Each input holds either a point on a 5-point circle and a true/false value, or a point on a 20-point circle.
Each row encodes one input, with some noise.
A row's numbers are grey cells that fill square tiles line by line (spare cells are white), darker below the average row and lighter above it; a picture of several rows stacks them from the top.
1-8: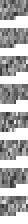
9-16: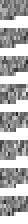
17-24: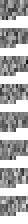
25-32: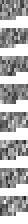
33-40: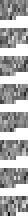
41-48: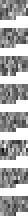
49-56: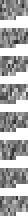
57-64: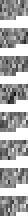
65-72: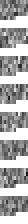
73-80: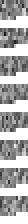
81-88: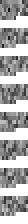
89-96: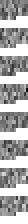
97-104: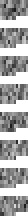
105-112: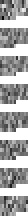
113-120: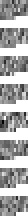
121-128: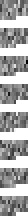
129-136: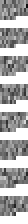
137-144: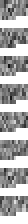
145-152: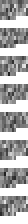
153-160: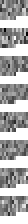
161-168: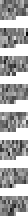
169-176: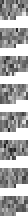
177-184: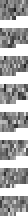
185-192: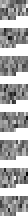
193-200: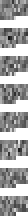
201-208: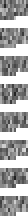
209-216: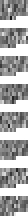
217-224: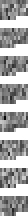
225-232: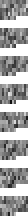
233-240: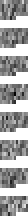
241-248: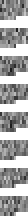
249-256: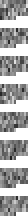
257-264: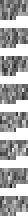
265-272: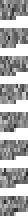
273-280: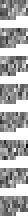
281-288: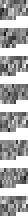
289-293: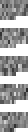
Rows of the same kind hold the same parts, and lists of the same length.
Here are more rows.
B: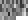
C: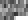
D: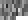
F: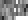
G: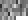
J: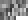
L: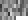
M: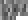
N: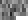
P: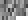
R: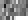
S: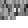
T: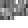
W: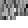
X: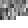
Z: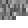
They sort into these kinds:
B, G, J, L, X
C, D, F, M, N, P, R, S, T, W, Z

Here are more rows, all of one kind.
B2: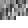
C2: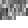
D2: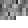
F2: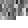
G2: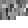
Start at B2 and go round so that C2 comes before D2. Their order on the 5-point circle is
B2, G2, C2, D2, F2.
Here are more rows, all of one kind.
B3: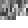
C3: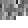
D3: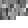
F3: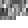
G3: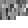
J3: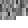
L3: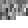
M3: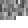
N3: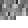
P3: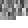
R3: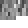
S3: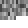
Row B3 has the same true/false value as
D3, F3, G3 and L3.
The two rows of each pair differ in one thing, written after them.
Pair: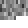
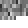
the place on the 5-point circle
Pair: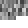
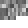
the true/false value
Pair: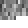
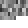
the place on the 5-point circle
